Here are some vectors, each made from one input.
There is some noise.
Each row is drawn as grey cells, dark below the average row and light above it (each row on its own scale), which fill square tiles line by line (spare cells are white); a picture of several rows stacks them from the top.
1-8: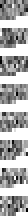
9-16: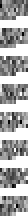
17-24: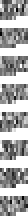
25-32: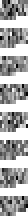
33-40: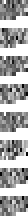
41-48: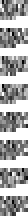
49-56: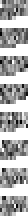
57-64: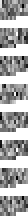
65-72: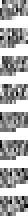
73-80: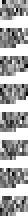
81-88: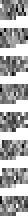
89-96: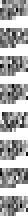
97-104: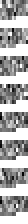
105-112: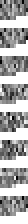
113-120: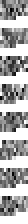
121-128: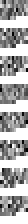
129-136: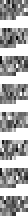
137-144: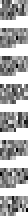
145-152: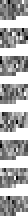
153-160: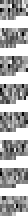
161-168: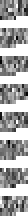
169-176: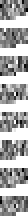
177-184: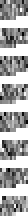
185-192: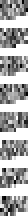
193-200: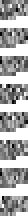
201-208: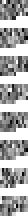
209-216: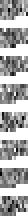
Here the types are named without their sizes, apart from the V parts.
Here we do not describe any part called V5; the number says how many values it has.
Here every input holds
a list of items, each a true/false value and a value of V5.
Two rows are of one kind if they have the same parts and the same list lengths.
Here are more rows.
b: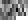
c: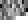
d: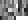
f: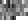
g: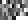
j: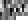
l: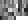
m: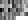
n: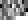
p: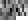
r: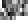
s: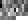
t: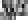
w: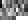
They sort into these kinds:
b, f, g, j, m, p, r, t
c, n, s, w
d, l

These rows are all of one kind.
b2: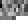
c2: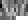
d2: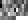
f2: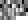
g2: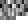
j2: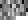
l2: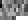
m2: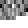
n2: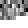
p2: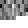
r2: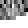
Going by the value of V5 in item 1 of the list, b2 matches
g2, l2, m2 and p2.
